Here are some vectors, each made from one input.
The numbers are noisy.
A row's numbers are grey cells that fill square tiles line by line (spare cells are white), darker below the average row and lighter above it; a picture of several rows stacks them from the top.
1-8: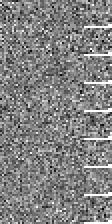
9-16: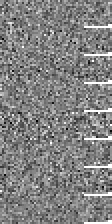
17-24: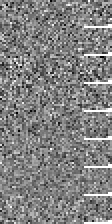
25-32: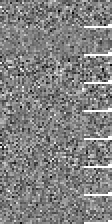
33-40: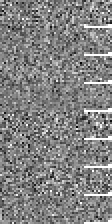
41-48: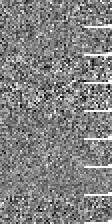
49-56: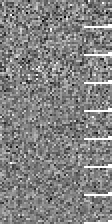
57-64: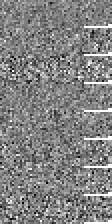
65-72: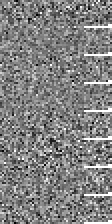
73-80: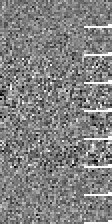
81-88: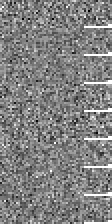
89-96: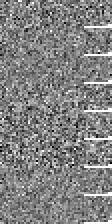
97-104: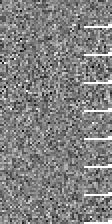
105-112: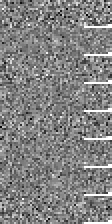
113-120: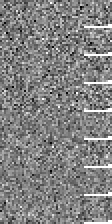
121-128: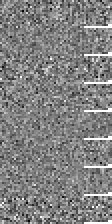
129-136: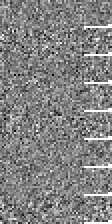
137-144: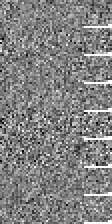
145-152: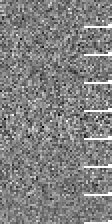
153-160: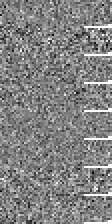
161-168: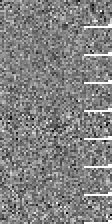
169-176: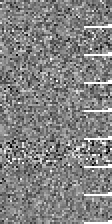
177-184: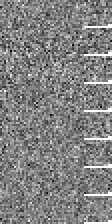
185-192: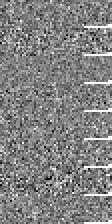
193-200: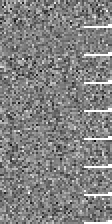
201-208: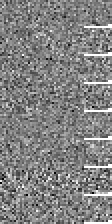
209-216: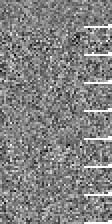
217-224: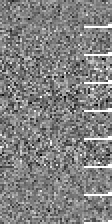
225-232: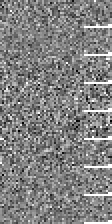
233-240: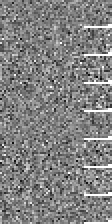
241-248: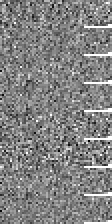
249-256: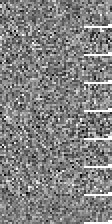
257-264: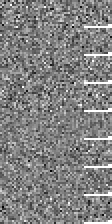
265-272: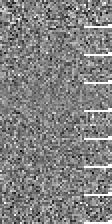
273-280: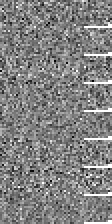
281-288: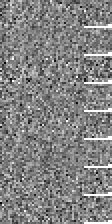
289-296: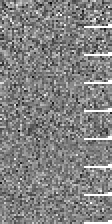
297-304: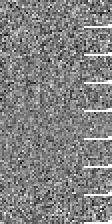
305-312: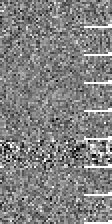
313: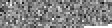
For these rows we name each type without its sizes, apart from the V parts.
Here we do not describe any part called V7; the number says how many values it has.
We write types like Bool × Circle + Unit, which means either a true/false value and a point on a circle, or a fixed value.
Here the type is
(Circle + Label) × Label × List(V7).
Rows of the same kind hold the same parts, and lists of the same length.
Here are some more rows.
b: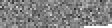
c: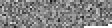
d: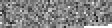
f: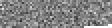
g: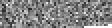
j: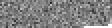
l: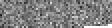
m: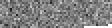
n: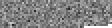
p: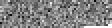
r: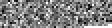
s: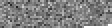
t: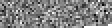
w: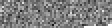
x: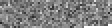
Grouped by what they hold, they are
b, p
c, j, n, s
d, g, t
f, m, x
l, r
w

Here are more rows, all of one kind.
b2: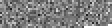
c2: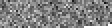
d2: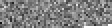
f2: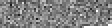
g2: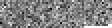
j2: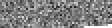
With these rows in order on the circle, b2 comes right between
c2 and g2.
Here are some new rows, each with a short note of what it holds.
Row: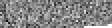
a point on a circle and a label, together with the empty list
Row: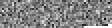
two labels, together with a list of two items
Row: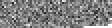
two labels, together with a list of one item
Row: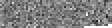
two labels, together with a list of one item
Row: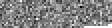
a point on a circle and a label, together with the empty list
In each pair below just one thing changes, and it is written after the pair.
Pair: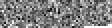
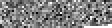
the value of V7 in item 1 of the list
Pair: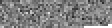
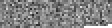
one of the two labels
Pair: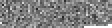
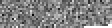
the value of V7 in item 2 of the list
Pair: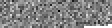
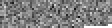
the value of V7 in item 2 of the list
